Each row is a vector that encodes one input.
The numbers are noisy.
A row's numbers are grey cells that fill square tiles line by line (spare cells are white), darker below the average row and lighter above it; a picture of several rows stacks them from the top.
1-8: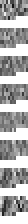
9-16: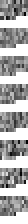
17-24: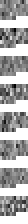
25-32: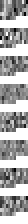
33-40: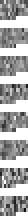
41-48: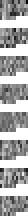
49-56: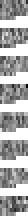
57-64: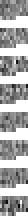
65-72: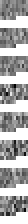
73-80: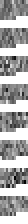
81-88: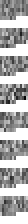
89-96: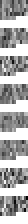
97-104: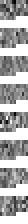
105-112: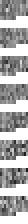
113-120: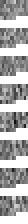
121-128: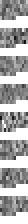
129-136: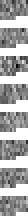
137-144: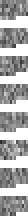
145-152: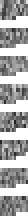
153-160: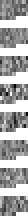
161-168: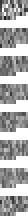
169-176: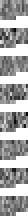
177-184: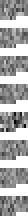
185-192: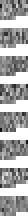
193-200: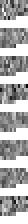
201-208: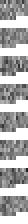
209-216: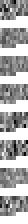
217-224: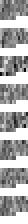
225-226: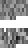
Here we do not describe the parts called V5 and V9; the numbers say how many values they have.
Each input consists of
either a fixed value, or a node of an 11-node tree, or a true/false value, a value of V5 and a value of V9.
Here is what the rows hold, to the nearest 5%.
A few of them hold a fixed value. About 40% of them hold a node of an 11-node tree. The rest hold a true/false value, a value of V5 and a value of V9.
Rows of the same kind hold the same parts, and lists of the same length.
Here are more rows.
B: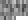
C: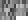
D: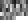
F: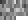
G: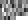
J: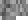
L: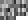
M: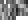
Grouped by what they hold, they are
B, C, F, J
D, G, L
M

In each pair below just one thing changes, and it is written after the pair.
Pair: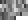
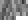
the value of V5
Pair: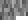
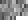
the value of V5
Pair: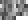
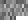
the value of V9
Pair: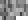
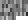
the value of V5
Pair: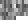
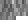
the value of V5
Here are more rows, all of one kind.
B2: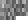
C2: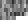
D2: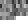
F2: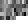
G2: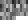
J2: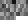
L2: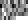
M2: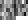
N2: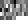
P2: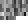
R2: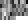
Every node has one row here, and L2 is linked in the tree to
R2.
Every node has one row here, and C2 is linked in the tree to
D2.
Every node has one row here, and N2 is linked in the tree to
J2.
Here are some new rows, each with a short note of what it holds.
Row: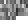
a fixed value
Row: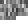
a fixed value
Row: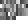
a fixed value
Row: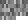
a true/false value, a value of V5 and a value of V9
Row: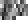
a true/false value, a value of V5 and a value of V9
